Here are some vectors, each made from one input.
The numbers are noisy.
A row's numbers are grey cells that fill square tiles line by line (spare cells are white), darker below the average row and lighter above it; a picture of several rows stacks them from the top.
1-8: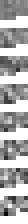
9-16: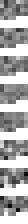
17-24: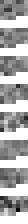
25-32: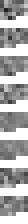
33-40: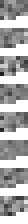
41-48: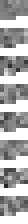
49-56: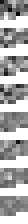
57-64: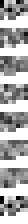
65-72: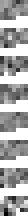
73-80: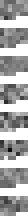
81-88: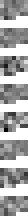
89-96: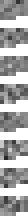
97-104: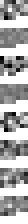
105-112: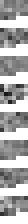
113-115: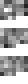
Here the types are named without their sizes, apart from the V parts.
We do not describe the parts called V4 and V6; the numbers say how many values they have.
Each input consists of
a true/false value and a value of V4, together with either a point on a line, or a value of V6.
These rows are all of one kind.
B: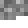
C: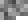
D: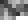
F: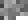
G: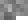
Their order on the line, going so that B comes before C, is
F, B, C, D, G.
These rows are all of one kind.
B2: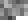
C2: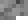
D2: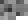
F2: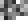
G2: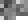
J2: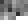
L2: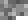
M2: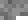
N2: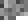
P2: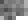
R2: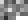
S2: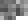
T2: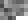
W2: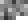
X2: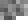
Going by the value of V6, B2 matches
G2, L2, M2 and R2.
